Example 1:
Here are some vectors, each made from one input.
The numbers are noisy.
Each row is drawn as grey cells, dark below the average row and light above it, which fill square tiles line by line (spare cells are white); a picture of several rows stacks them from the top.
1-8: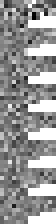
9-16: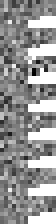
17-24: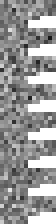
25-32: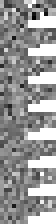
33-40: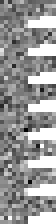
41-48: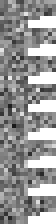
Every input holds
a list of up to two points on a 7-point line.
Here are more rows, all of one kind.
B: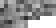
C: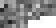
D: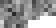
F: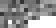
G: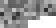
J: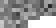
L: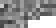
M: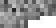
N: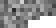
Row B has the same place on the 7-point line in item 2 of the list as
C and F.
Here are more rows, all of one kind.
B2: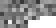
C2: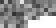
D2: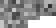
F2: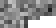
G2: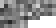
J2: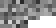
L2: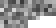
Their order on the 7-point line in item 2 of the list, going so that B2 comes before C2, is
L2, J2, D2, F2, B2, G2, C2.
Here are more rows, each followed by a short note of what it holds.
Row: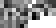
the empty list
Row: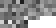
a list of two items
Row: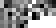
the empty list
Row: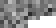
a list of one item
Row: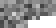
a list of one item
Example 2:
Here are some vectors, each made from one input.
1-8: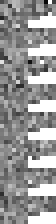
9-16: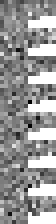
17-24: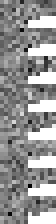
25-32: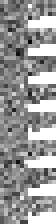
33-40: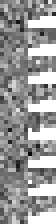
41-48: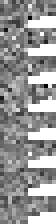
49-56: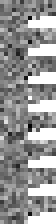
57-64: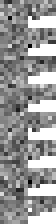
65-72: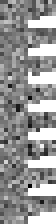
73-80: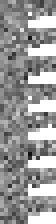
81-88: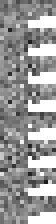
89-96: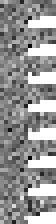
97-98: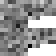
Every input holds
a point on a 7-point line, together with either a point on a 6-point circle, or a fixed value.
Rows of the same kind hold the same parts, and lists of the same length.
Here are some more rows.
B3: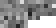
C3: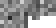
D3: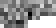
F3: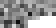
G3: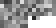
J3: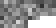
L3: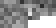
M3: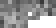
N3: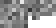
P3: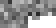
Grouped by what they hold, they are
B3, C3, D3, F3, G3, N3, P3
J3, L3, M3

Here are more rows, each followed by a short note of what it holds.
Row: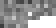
a point on a 7-point line
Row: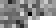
a point on a 6-point circle and a point on a 7-point line
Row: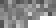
a point on a 7-point line
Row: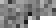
a point on a 6-point circle and a point on a 7-point line
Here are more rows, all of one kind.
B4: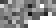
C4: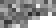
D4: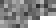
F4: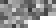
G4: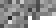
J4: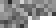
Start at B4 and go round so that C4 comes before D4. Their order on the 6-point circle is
B4, C4, J4, G4, D4, F4.
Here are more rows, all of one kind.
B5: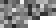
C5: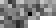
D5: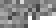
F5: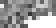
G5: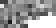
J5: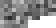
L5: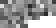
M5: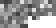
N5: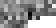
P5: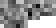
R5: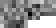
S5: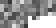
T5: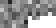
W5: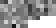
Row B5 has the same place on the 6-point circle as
J5, P5 and R5.
